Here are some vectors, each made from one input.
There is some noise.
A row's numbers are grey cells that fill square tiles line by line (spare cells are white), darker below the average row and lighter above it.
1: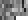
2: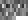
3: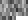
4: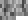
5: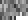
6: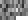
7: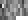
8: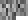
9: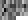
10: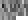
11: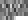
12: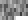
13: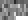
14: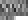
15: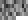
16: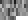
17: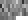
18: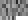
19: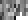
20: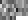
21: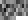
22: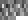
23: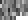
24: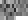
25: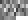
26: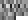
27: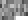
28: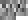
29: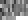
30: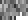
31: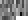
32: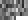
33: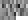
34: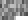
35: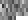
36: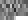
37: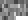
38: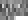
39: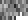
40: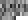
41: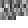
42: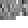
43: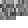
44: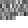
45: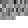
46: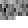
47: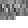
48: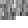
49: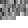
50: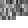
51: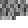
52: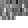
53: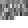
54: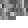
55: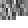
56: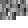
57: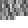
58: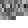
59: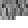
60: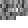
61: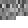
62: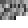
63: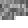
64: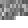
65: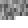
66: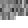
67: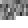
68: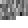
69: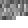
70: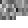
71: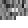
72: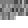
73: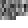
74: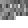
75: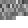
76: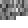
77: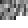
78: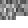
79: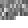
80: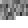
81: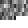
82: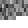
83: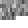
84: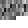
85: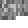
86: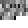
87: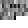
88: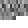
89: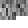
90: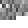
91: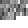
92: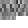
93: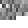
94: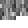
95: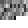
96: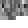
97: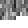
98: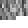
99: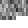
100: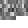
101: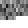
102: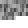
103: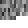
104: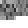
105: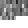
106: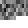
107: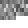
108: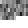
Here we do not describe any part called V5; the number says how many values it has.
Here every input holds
four true/false values, together with either a point on a 4-point line, or a value of V5.
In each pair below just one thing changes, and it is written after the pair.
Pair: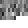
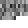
one of the four true/false values
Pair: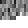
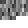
one of the four true/false values
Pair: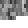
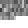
the value of V5
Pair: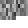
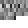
the value of V5
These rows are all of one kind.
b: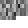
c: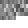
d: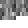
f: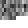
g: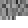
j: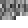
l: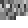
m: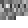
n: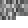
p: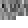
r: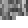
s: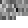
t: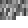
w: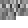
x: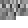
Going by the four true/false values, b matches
l, m, w and x.
